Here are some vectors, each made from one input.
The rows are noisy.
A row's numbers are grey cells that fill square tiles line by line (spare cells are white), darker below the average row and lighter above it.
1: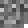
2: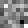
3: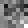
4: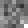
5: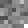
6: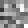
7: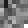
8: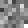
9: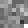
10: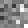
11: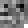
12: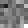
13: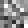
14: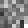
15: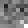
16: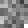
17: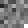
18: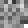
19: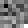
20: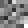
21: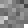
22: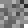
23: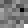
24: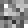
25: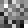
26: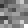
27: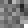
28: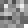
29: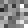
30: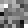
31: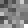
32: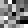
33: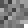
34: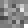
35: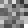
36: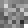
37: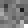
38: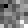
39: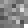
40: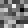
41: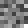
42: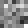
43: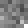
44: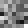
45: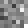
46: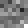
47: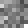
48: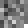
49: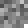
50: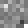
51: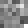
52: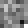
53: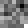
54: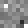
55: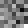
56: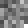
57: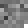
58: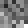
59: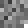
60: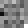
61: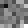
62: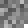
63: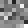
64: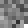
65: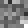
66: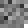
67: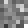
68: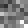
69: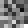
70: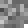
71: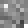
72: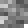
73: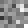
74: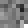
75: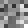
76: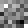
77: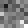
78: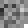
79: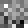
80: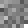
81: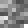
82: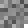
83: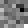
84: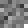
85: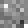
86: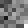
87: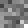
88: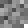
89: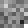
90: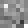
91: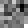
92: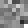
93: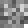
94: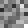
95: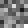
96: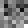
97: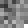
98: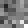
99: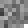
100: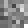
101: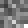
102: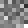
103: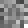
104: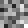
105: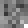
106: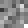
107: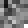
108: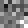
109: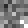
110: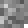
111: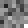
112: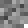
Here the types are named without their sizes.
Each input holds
a true/false value, together with either a label, or a node of a tree.
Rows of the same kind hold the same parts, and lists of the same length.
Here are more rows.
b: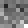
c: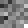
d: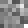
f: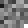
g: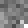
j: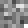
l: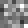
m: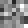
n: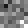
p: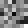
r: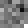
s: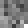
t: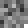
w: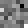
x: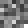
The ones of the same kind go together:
b, g, n, p, r, s
c, d, f, j, l, m, t, w, x

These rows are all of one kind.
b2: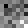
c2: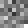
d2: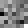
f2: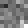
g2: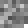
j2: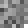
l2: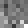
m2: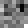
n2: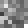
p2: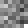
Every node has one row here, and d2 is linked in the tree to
f2.
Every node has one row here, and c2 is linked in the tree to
b2 and f2.
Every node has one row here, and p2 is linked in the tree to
m2.
